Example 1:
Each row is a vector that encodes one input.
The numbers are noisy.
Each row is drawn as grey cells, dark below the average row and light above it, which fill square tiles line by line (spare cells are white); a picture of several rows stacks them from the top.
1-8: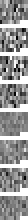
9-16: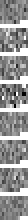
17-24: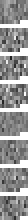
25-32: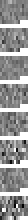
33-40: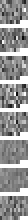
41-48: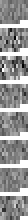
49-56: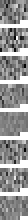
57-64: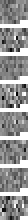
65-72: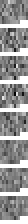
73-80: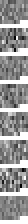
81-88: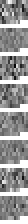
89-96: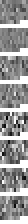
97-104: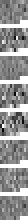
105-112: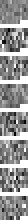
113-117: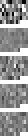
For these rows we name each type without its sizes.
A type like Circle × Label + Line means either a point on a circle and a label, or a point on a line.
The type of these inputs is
Bool × Bool × Bool × Bool × Line × Line.
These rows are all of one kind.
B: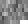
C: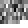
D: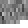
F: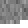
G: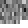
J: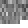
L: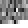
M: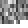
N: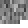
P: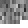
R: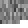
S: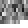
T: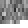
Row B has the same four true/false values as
D, F and T.
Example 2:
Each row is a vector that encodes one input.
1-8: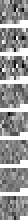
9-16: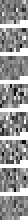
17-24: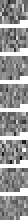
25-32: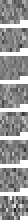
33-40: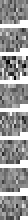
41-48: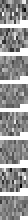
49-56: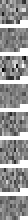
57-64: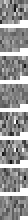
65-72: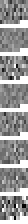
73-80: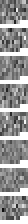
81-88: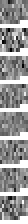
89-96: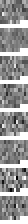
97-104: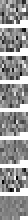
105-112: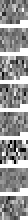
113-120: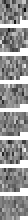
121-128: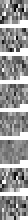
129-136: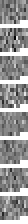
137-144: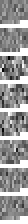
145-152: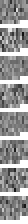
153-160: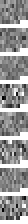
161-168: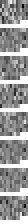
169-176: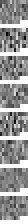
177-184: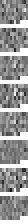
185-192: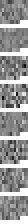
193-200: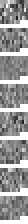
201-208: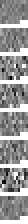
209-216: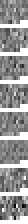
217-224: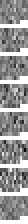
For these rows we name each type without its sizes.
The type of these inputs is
Bool × Bool × Bool × Bool + Line.
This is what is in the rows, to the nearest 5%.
About 40% of them hold a point on a line. The rest hold four true/false values.
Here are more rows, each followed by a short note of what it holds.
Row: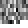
four true/false values
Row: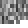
four true/false values
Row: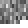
a point on a line
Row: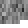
four true/false values
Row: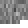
a point on a line
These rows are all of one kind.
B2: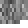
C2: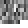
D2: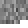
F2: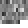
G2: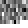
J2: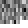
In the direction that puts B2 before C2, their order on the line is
J2, F2, B2, G2, D2, C2.
